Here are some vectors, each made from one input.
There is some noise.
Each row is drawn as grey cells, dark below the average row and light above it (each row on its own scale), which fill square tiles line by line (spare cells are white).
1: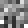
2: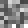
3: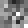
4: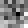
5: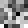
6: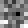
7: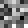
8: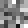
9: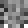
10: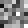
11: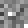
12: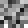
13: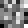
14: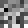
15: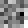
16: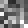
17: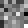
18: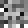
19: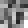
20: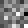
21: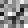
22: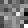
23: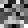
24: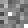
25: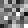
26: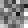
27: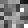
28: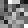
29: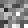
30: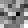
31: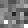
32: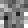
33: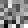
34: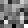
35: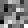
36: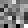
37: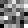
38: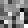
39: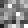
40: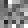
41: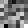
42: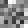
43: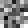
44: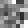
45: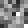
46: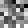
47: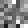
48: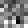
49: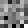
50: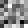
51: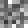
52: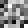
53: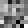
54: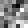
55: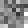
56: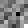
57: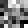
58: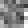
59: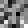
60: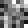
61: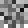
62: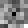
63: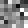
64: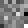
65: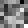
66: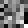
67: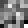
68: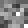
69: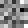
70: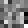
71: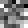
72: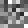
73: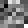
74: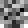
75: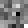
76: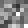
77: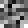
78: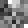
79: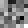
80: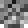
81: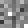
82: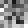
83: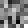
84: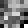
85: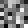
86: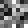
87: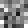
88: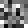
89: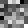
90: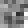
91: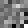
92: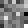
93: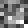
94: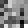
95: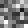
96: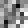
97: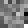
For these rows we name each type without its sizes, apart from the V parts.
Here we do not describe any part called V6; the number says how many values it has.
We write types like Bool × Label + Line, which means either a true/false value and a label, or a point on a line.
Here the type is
Bool × (Line + V6).
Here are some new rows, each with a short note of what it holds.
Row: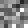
a point on a line and a true/false value
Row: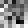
a true/false value and a value of V6
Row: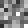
a point on a line and a true/false value
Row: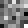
a point on a line and a true/false value
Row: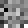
a point on a line and a true/false value
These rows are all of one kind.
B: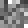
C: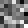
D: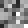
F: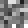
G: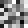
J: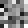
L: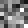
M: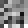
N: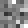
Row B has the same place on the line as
L and M.
